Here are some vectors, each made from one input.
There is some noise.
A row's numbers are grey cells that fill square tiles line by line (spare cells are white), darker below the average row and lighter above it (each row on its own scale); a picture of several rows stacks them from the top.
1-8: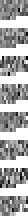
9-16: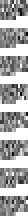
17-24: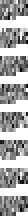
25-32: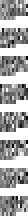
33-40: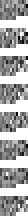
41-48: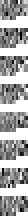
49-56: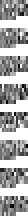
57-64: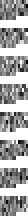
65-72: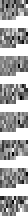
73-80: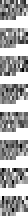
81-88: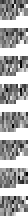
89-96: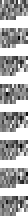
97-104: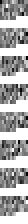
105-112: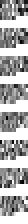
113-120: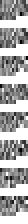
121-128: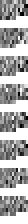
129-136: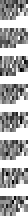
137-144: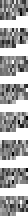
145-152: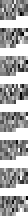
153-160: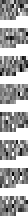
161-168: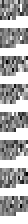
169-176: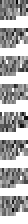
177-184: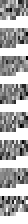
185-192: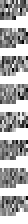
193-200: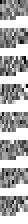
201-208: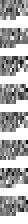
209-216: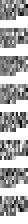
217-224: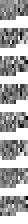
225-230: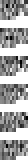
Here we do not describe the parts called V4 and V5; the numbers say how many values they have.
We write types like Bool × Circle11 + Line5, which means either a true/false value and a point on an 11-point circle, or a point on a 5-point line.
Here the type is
(Bool × Bool × Bool × Bool + Label7) × Line7 × V4 × V5.
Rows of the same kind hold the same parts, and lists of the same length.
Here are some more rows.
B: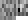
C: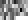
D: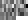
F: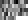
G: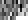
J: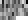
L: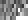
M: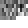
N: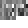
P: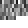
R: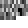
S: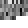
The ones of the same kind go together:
B, C, F, L, N
D, G, J, M, P, R, S

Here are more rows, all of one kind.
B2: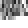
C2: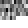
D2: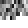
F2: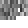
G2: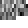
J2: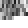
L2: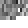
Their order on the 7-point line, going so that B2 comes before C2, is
G2, B2, J2, D2, F2, C2, L2.
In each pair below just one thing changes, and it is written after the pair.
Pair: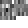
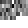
the place on the 7-point line
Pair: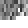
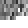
the place on the 7-point line
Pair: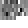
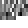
the place on the 7-point line
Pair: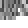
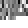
the value of V5
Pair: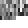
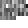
the value of V4
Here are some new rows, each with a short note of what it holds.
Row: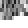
one of 7 labels, a point on a 7-point line, a value of V4 and a value of V5
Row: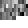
a point on a 7-point line, four true/false values, a value of V4 and a value of V5
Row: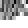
one of 7 labels, a point on a 7-point line, a value of V4 and a value of V5
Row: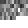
one of 7 labels, a point on a 7-point line, a value of V4 and a value of V5
